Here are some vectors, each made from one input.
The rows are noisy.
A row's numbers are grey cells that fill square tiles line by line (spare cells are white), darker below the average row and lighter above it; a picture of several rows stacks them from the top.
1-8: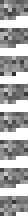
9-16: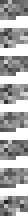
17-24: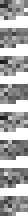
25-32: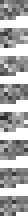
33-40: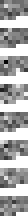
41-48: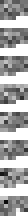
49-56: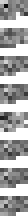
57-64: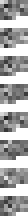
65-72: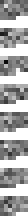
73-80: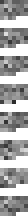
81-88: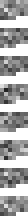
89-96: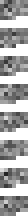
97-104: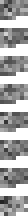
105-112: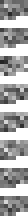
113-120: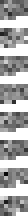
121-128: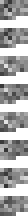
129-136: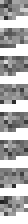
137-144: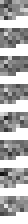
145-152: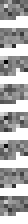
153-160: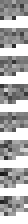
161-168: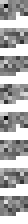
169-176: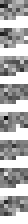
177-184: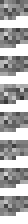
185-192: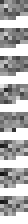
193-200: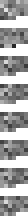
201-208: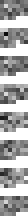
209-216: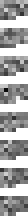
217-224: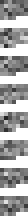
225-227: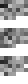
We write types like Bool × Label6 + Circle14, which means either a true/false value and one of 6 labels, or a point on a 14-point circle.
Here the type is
Bool × Bool × Bool + Tree11.
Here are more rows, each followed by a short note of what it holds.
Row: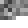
a node of an 11-node tree
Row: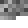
three true/false values
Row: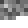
three true/false values
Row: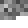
three true/false values
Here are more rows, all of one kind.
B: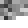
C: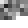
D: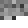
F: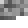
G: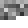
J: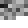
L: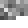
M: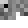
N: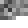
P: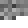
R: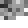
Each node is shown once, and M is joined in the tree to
C.
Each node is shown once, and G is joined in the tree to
L.
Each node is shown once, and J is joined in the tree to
R.
